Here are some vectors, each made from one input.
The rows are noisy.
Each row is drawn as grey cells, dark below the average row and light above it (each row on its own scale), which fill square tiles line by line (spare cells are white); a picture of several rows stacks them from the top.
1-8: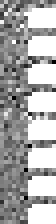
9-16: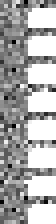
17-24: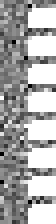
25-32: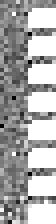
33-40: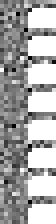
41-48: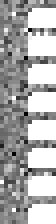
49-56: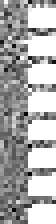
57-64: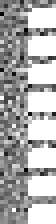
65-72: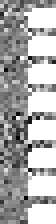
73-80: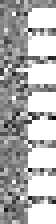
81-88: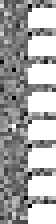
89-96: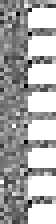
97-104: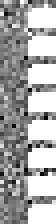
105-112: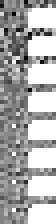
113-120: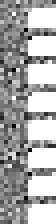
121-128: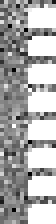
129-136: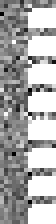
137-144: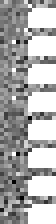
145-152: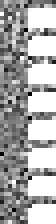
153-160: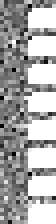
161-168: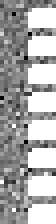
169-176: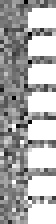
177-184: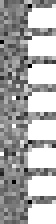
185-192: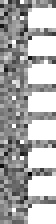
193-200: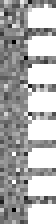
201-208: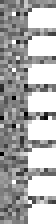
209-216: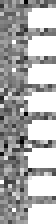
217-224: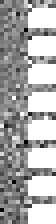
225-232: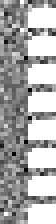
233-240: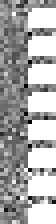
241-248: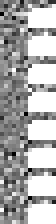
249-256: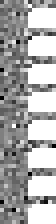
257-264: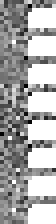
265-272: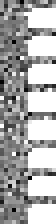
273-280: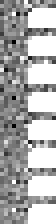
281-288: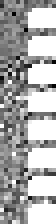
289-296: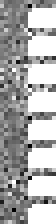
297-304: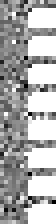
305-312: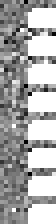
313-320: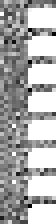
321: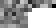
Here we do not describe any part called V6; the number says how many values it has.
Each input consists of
either a point on an 18-point circle, or a fixed value, or a true/false value and a value of V6.
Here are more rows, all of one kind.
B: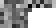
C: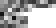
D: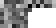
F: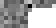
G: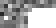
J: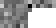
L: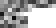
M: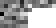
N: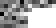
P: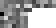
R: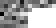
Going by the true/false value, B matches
D, F and J.
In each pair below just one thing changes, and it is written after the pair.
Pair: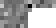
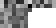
the value of V6
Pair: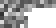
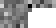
the true/false value
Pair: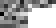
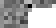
the true/false value
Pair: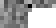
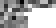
the true/false value
